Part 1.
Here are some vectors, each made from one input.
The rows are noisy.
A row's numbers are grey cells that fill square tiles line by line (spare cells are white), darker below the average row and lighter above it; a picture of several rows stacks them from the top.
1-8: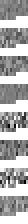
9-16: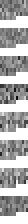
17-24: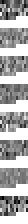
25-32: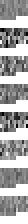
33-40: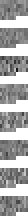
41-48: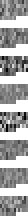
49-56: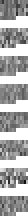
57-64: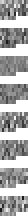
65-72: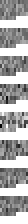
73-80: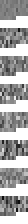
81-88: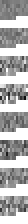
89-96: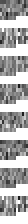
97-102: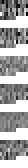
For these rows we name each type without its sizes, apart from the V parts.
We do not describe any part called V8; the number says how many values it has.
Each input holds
a point on a circle, four true/false values and a value of V8.
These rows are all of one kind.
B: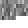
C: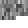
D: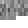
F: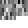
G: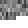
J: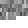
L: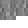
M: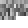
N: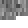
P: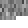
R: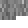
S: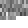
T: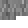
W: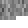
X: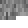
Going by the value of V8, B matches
D, F, N and W.
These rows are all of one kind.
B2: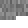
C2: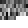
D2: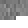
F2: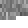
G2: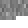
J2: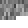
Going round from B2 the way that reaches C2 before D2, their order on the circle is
B2, G2, C2, J2, D2, F2.
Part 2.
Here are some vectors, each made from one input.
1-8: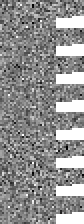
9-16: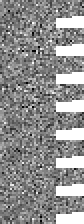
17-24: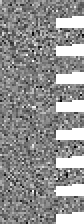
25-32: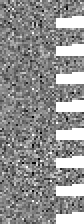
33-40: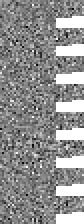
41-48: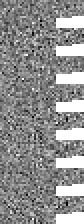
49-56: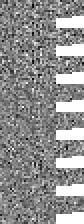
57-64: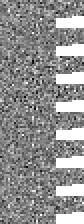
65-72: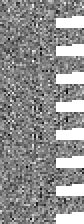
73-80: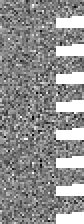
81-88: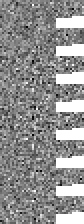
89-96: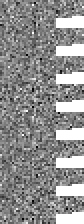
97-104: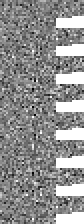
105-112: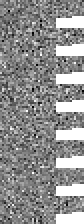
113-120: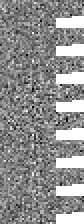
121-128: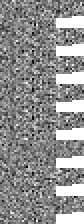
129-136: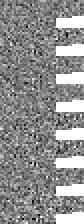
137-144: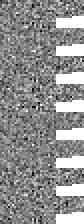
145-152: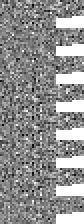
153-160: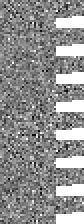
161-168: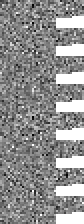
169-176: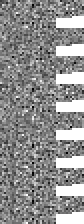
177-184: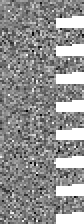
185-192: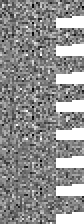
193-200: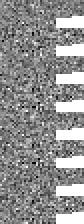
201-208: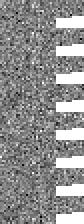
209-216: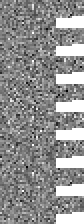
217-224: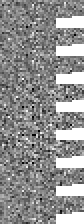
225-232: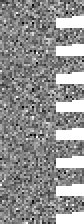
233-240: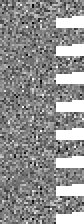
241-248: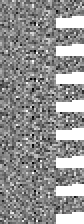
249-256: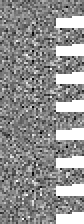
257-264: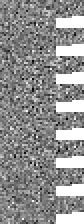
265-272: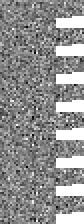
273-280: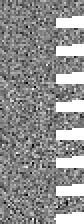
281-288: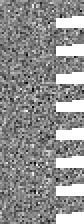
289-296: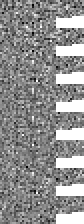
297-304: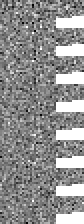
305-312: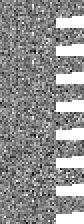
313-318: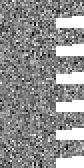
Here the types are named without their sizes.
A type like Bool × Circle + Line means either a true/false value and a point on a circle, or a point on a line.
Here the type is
List(Circle) × (Tree + Unit).
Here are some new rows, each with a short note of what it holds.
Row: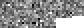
the empty list
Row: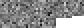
a node of a tree, together with a list of one item
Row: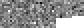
a node of a tree, together with a list of two items
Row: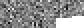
a list of one item
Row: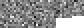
a list of one item
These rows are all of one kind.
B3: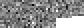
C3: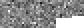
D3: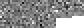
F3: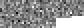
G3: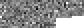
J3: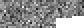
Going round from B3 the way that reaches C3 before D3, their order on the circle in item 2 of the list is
B3, C3, D3, G3, J3, F3.
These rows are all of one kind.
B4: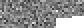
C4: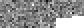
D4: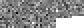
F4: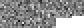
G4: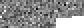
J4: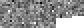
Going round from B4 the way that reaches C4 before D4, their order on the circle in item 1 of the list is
B4, C4, J4, F4, G4, D4.
